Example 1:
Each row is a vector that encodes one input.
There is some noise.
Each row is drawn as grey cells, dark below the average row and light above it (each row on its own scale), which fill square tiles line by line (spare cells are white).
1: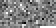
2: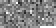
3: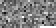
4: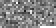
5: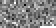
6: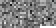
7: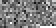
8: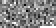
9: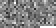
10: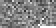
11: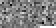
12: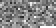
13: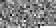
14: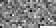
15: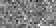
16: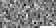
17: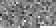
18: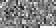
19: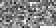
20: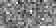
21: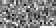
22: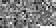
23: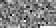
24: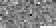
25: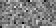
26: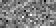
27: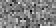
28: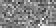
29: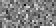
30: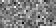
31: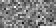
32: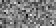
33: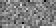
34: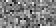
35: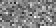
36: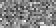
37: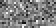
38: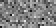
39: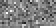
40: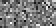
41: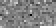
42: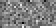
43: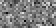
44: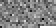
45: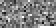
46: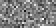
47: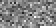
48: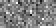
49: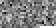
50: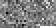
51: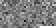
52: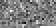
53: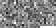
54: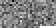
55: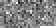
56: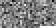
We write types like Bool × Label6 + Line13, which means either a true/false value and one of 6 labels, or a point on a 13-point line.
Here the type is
Line5 × Tree8.
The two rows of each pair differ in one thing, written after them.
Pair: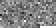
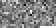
the node of the tree
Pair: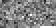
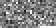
the place on the 5-point line
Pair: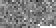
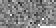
the node of the tree
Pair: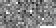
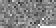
the place on the 5-point line
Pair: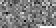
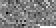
the place on the 5-point line
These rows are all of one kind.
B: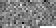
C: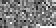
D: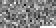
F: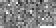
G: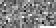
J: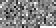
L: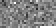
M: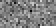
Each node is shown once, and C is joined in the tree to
F.
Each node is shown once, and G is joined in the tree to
F.
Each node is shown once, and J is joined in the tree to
L and M.
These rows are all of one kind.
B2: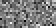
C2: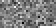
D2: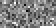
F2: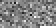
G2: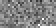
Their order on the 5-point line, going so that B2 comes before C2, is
D2, G2, F2, B2, C2.
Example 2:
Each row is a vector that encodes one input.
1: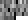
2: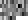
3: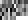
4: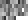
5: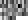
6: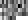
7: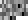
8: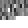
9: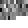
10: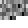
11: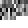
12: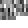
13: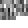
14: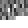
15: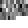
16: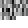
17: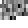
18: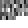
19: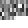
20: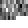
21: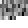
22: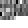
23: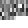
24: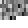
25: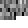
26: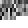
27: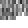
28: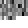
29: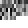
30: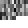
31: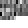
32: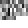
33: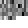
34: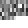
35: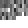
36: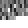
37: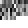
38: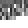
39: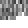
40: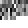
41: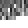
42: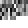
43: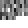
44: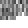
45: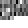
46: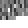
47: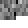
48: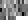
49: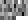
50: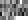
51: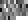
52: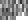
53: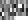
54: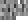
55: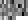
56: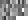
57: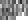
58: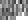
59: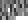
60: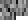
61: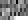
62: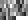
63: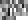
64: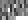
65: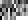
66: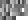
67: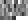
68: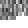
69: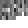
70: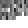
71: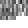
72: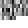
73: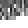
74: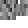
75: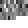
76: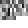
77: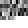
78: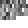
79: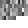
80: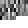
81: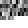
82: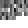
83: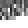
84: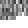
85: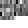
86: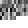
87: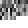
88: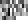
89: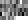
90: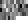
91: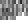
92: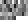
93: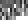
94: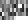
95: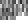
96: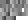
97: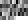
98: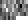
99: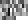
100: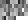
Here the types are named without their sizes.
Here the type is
(Bool × Bool × Bool + Unit) × Label.
